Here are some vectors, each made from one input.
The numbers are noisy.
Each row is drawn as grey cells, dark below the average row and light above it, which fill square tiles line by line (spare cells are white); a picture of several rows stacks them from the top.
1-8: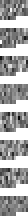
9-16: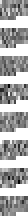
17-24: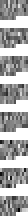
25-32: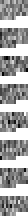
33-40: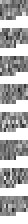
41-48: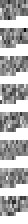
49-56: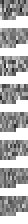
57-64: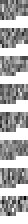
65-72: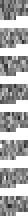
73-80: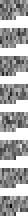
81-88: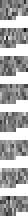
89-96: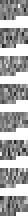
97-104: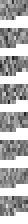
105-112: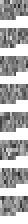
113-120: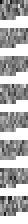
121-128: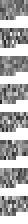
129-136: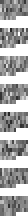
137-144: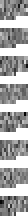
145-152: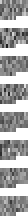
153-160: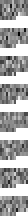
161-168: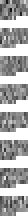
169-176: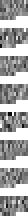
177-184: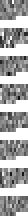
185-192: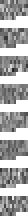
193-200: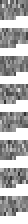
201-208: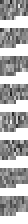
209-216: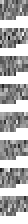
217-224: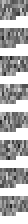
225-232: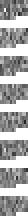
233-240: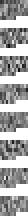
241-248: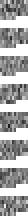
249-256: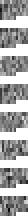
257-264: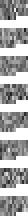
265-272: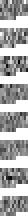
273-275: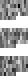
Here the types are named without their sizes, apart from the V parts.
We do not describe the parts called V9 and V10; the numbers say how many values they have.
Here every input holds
either a point on a circle and a value of V10, or a point on a line and a value of V9.
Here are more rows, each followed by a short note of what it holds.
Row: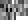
a point on a line and a value of V9
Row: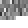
a point on a line and a value of V9
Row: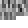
a point on a line and a value of V9
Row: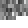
a point on a line and a value of V9
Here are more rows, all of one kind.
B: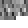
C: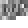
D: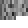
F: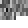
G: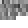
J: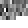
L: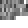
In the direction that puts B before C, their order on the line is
B, C, J, D, G, F, L.
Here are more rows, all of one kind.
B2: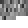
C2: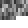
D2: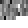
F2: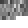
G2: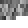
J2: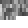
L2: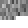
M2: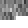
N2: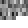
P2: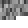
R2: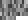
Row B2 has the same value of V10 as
F2, G2 and M2.
